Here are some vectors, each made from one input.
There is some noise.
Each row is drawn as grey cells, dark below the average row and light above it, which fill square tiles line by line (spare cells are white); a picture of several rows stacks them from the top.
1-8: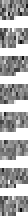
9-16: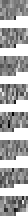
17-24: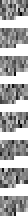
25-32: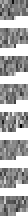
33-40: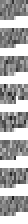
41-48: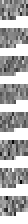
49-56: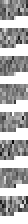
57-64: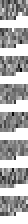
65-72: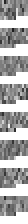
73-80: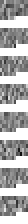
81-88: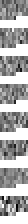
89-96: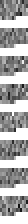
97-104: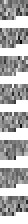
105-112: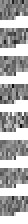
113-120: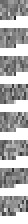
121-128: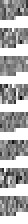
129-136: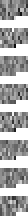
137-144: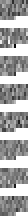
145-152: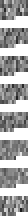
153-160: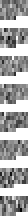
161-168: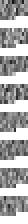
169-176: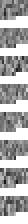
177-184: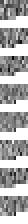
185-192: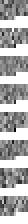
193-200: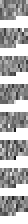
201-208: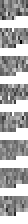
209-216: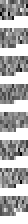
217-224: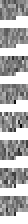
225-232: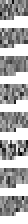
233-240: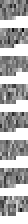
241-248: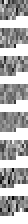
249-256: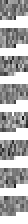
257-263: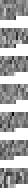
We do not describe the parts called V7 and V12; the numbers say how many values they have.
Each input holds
a true/false value, together with either a point on a 9-point line, or a value of V7 and a value of V12.
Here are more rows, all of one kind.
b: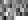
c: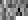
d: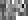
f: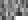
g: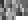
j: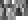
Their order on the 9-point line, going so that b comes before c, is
g, f, j, d, b, c.
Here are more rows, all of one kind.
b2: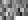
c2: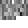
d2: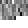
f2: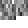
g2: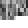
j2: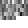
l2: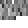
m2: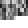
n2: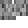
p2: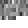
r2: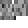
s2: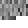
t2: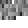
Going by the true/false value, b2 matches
g2 and m2.
